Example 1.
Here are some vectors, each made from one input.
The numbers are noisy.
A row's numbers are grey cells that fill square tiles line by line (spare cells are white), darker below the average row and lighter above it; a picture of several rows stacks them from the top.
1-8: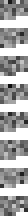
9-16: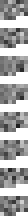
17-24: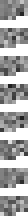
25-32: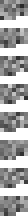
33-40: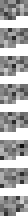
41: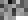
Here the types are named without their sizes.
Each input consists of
a point on a line.
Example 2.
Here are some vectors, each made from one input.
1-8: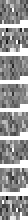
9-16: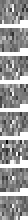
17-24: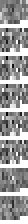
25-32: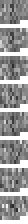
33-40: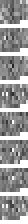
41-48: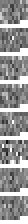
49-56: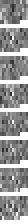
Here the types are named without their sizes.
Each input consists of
either a fixed value, or three true/false values.
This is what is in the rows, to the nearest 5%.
About 15% of them hold a fixed value. The rest hold three true/false values.
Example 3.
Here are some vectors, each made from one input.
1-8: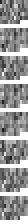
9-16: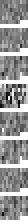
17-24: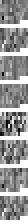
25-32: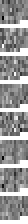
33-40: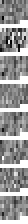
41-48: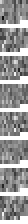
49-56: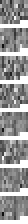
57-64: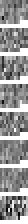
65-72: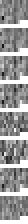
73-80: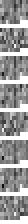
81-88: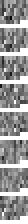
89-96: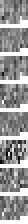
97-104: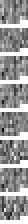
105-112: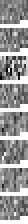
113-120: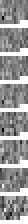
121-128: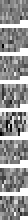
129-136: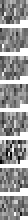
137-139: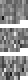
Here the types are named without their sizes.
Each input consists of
either a fixed value, or a node of a tree.
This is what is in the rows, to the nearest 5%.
About 5% of them hold a fixed value. The rest hold a node of a tree.
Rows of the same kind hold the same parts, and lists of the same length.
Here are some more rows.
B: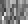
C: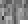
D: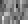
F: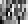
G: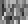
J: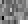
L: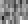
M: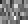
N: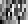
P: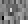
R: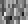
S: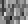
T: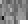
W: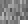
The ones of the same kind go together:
B, C, D, G, J, L, M, P, R, S, T, W
F, N

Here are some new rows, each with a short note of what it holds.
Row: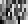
a fixed value
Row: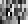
a fixed value
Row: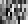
a fixed value
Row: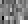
a node of a tree
